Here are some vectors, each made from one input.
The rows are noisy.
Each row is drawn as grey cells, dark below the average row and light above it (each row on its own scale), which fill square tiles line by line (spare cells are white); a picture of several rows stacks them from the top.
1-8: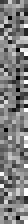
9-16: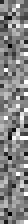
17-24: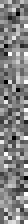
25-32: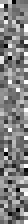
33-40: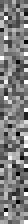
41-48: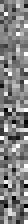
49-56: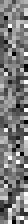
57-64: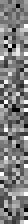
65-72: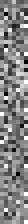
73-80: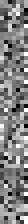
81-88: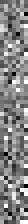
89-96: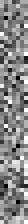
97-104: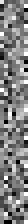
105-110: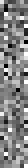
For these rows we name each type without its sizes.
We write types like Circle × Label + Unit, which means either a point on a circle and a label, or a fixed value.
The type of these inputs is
Bool × Tree + Unit.
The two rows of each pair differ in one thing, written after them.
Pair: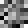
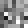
the true/false value
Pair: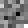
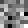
the node of the tree
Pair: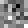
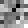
the true/false value
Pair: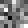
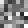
the true/false value
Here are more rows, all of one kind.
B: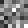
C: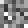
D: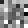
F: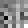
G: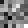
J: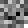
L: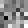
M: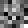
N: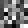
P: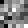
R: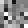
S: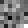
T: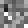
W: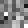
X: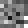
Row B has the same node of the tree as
G, M, P and S.
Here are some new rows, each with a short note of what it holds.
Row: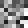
a fixed value
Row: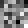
a fixed value
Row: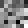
a fixed value
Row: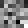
a fixed value
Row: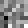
a node of a tree and a true/false value
